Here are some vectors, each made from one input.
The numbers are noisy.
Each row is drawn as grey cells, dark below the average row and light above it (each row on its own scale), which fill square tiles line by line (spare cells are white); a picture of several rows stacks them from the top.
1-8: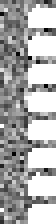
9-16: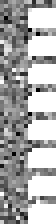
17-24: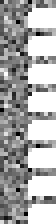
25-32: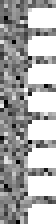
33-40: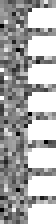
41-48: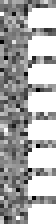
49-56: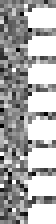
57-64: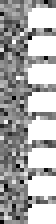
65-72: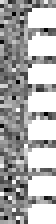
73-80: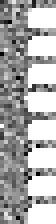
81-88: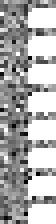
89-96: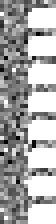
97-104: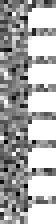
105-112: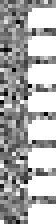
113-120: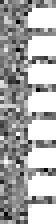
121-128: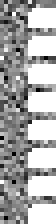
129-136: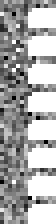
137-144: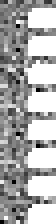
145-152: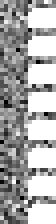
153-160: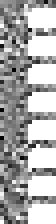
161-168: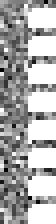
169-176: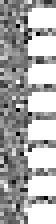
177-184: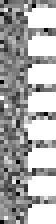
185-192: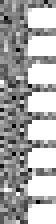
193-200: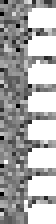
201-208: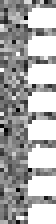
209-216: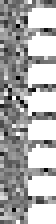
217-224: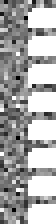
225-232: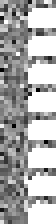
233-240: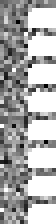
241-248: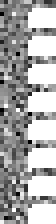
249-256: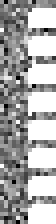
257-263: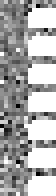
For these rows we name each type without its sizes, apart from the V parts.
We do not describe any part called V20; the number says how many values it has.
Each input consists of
a value of V20, together with either a point on a circle and a true/false value, or a fixed value.
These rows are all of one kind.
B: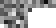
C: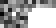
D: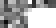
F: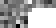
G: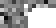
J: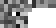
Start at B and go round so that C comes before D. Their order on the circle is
B, C, J, F, D, G.
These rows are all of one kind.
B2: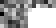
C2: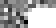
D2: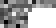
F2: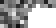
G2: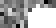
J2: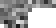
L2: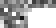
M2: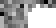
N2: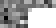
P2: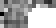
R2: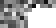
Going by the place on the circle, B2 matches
C2, L2 and R2.
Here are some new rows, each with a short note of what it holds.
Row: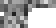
a value of V20
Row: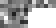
a value of V20
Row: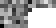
a value of V20
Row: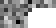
a value of V20
